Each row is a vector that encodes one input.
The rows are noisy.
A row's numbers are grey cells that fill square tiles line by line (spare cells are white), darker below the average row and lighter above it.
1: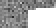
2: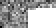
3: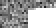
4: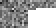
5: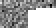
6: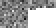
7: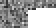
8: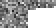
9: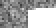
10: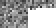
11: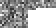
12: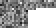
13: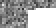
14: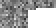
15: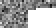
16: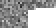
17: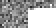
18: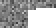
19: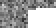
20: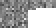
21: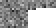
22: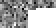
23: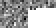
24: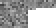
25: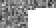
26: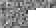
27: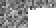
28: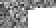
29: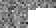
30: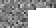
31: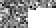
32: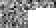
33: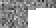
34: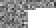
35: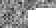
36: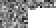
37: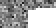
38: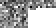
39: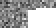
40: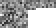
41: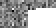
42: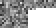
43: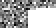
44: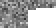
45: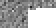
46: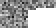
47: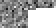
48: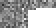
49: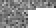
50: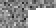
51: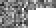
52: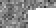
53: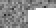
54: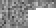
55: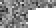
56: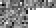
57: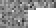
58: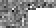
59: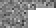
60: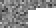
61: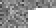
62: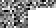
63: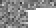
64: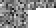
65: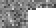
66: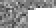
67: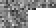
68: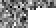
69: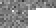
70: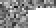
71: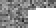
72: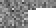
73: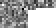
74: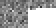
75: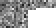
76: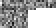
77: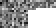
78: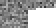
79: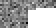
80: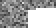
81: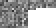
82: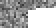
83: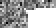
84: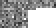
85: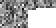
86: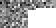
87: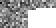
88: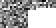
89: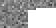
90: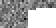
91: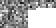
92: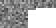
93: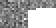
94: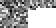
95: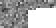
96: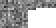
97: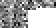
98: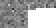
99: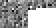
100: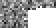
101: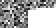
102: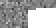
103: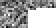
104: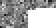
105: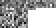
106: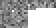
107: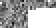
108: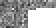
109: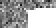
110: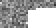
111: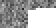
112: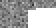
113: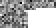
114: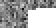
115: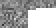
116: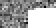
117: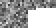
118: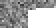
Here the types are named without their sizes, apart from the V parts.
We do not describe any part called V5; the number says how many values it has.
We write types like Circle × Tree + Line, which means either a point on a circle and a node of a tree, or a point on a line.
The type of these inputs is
List(Bool × (Line + V5)).
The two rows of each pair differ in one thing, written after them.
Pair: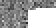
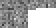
the true/false value in item 2 of the list
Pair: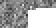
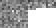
the true/false value in item 1 of the list
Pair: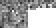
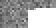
the true/false value in item 2 of the list
